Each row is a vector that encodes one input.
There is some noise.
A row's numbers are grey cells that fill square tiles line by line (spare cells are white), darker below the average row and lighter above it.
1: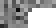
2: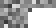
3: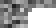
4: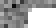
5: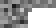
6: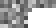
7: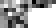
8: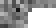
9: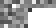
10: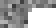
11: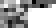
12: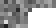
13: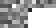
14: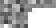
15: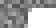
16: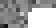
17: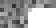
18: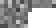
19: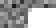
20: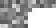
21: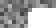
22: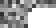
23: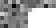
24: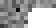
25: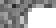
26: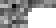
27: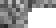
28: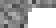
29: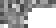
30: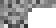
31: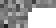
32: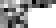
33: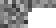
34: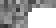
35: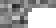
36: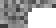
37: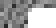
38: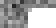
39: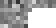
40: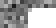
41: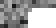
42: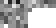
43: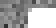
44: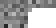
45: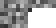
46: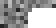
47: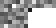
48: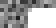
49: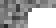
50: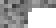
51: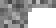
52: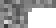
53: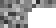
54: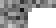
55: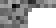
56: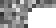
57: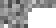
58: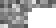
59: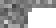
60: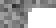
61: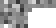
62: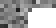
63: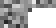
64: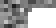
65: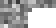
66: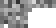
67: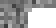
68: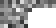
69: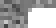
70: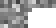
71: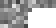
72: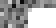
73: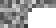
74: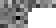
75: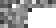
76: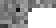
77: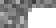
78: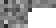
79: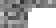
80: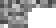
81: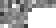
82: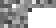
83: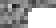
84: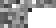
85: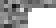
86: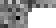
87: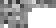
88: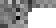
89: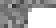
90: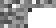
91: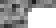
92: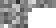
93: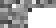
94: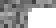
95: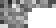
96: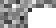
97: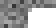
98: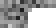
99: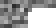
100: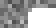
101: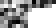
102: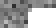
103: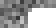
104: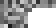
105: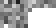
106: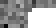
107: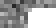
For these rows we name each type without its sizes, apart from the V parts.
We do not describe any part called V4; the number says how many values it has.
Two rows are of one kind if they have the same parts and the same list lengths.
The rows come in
3 kinds.
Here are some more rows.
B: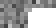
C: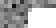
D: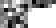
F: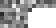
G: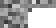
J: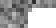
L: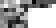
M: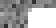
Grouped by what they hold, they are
B, C, J, M
D, L
F, G

